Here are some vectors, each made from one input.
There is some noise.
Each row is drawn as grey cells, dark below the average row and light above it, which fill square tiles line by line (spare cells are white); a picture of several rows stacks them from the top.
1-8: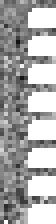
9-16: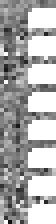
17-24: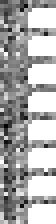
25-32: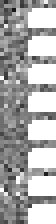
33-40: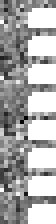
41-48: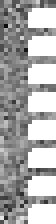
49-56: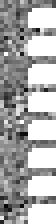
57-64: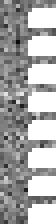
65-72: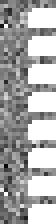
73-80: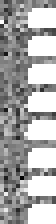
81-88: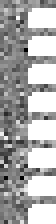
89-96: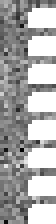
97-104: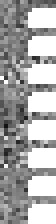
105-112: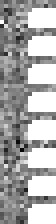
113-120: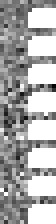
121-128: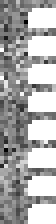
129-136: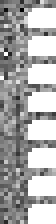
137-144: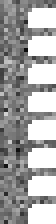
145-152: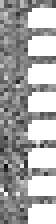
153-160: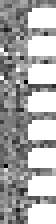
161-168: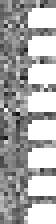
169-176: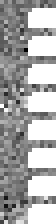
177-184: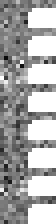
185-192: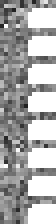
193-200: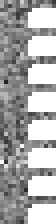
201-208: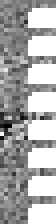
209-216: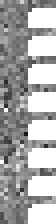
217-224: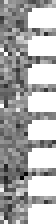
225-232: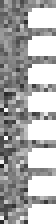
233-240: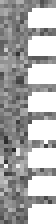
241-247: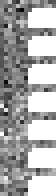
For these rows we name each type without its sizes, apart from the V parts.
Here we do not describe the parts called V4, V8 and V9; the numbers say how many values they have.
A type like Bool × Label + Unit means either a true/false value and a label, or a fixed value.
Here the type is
Bool × Bool × Bool × Bool × (V4 × V9 + V8) + List(Line).
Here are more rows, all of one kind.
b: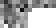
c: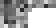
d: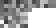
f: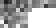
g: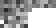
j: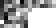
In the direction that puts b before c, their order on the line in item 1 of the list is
g, j, d, f, b, c.
